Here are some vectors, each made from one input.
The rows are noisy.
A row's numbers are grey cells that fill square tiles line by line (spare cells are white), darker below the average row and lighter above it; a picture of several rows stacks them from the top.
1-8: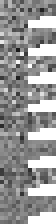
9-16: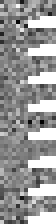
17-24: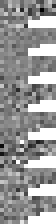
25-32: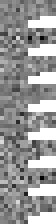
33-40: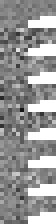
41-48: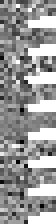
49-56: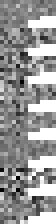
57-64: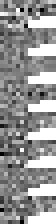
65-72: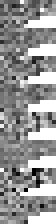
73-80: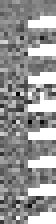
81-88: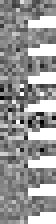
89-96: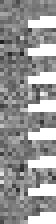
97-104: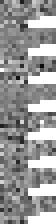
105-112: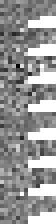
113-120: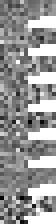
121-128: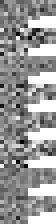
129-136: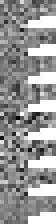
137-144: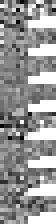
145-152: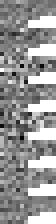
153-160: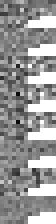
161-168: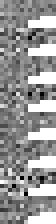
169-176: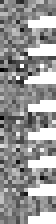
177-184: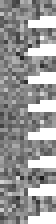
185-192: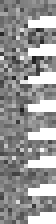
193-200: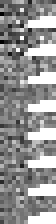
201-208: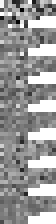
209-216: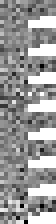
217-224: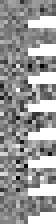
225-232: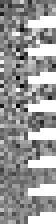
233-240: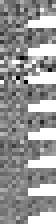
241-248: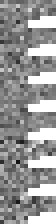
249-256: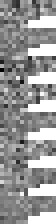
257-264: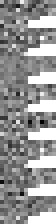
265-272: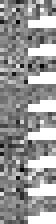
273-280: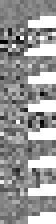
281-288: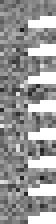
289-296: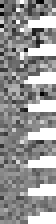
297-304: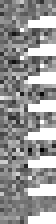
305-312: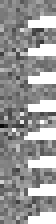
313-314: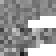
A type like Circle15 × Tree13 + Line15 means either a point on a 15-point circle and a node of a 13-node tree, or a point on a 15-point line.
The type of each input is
(Circle8 + Unit) × Line9 + Circle14.
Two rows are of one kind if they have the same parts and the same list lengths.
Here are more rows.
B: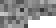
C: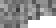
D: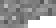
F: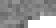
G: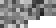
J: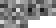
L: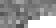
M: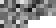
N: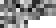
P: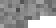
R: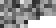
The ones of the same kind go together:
B, N, R
C, F, J, L, M, P
D, G

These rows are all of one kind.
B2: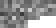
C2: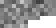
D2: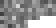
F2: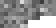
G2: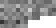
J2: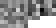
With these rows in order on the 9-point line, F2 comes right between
D2 and G2.
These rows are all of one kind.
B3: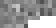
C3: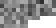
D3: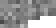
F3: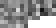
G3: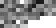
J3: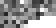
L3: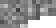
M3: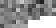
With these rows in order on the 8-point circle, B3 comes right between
G3 and J3.
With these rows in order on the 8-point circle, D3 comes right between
G3 and M3.
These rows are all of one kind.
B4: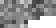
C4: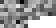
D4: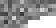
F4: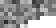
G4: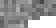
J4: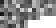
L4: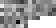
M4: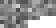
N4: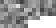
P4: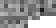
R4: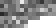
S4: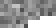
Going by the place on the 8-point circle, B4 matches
G4 and P4.
